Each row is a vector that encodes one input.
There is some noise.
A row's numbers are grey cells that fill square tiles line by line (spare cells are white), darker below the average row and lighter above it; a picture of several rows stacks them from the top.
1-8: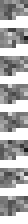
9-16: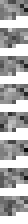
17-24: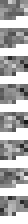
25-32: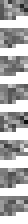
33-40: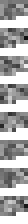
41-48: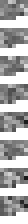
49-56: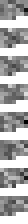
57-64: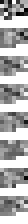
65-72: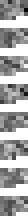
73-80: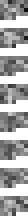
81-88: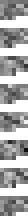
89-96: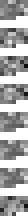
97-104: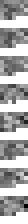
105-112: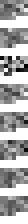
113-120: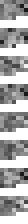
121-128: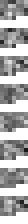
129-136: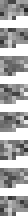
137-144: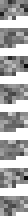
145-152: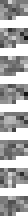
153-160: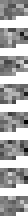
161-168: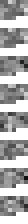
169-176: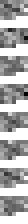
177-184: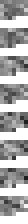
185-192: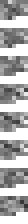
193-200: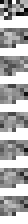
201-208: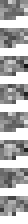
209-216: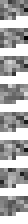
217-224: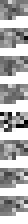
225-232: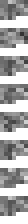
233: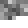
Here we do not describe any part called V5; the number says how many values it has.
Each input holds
a list of up to two items, each a true/false value and a value of V5.
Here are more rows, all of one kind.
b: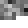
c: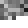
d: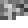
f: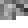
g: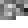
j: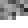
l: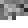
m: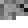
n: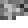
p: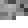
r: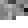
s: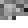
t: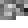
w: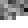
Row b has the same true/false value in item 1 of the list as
c, d, n and w.
